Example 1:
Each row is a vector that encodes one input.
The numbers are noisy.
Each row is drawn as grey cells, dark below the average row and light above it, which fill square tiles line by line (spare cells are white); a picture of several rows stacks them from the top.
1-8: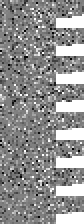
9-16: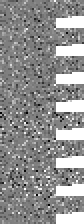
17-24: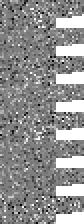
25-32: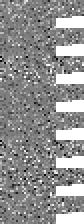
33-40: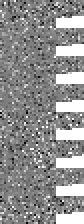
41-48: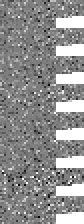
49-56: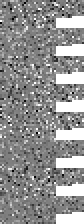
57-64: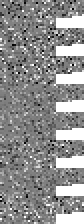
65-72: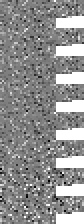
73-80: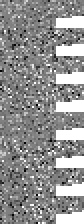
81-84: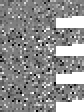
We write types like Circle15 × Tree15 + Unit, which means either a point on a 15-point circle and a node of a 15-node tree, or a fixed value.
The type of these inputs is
Bool × Bool × Bool × (Tree8 + Unit).
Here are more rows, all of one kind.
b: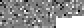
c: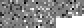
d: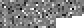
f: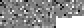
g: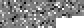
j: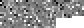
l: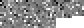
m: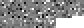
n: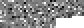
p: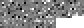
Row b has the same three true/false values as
c, f and g.
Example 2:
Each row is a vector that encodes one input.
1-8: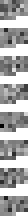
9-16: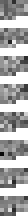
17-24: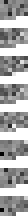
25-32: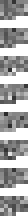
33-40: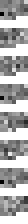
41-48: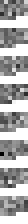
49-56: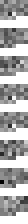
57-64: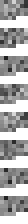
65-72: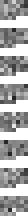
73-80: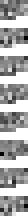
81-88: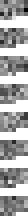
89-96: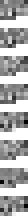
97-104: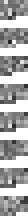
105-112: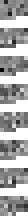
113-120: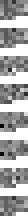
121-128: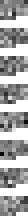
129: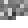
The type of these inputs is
Bool × Label8.
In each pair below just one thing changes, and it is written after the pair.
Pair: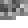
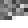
the label
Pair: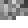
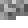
the label
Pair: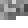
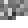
the true/false value
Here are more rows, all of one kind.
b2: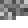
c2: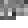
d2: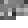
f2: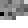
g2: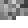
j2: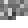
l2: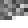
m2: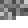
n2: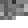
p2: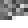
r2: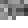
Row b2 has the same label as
m2 and r2.
